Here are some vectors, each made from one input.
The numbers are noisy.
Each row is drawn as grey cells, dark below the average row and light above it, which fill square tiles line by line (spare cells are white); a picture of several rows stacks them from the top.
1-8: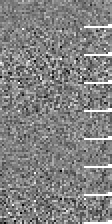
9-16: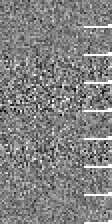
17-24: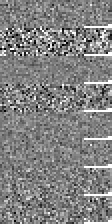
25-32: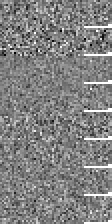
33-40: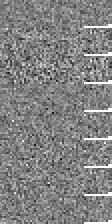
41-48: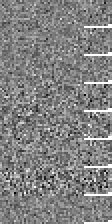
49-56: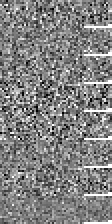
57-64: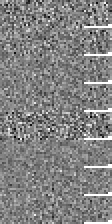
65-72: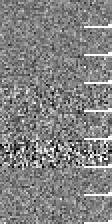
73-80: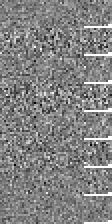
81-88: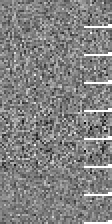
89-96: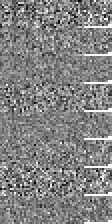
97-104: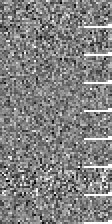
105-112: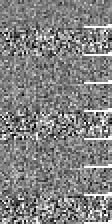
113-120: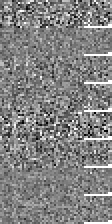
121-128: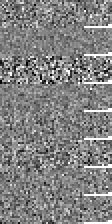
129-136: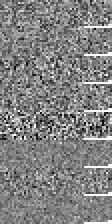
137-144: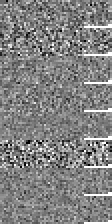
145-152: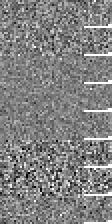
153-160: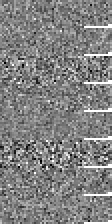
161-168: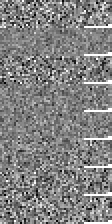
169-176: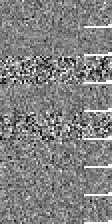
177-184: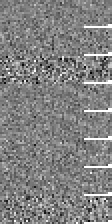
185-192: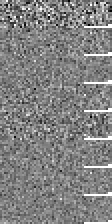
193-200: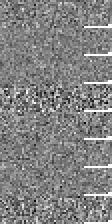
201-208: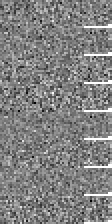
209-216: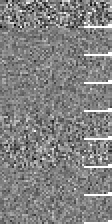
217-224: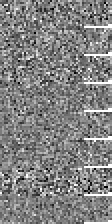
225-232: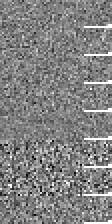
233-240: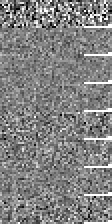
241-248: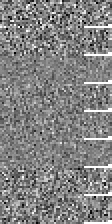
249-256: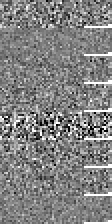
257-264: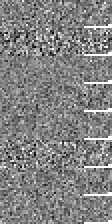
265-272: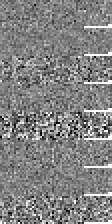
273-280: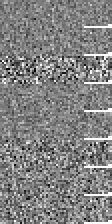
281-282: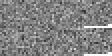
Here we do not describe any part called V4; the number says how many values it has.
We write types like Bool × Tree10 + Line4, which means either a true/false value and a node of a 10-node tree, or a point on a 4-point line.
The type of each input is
Bool × ((Circle5 + Unit) × Line13 + V4).
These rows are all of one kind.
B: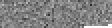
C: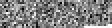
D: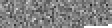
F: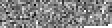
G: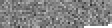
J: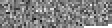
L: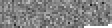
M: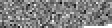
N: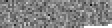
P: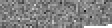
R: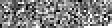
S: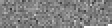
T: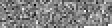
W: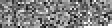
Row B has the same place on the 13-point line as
C, F, J and N.
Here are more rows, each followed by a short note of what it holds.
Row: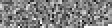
a point on a 5-point circle, a point on a 13-point line and a true/false value
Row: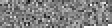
a true/false value and a value of V4
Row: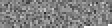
a point on a 5-point circle, a point on a 13-point line and a true/false value
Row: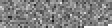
a point on a 5-point circle, a point on a 13-point line and a true/false value
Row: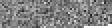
a point on a 13-point line and a true/false value
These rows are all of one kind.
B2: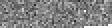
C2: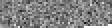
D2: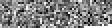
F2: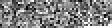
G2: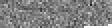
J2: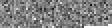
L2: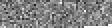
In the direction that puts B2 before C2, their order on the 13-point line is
J2, D2, G2, F2, B2, C2, L2.
